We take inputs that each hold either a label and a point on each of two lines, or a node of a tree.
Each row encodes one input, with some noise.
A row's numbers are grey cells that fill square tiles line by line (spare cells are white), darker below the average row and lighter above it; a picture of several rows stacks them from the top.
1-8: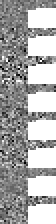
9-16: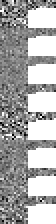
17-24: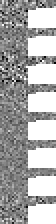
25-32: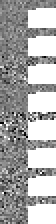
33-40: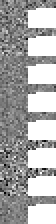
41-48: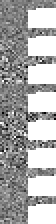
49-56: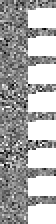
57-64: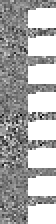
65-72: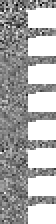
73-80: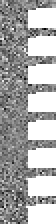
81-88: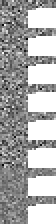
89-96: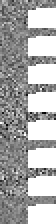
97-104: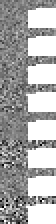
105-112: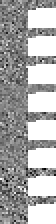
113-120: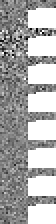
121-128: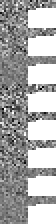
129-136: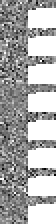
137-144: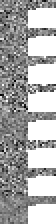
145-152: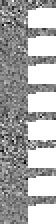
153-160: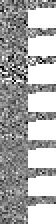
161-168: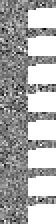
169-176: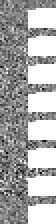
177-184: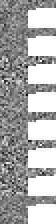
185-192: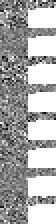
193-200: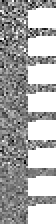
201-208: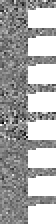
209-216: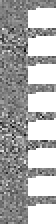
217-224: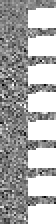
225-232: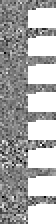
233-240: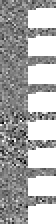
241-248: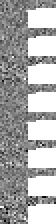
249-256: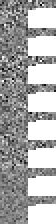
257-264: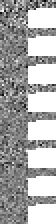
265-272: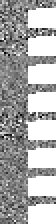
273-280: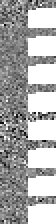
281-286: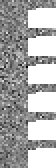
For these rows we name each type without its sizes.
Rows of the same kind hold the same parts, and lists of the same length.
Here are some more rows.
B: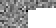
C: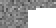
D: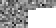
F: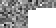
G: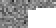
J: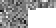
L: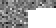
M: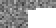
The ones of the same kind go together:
B, D, J
C, F, G, L, M

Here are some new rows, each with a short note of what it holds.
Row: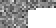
a node of a tree
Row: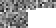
a label and a point on each of two lines
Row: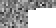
a node of a tree
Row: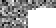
a node of a tree
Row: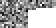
a node of a tree
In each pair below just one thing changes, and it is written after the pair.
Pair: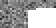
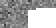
the place on one of the two lines
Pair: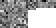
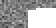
the place on one of the two lines
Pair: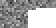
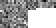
the place on one of the two lines
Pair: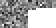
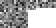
the place on one of the two lines
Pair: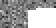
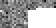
the place on one of the two lines
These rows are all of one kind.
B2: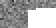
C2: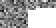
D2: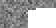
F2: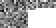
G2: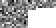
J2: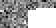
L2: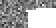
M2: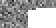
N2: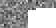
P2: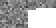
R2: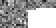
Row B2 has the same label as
J2, M2 and P2.
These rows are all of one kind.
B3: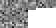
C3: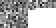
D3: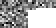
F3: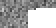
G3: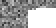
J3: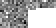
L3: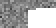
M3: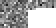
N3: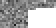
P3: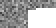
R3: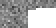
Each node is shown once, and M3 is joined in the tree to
G3, L3 and P3.
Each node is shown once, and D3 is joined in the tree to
J3.
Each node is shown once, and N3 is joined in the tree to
P3.
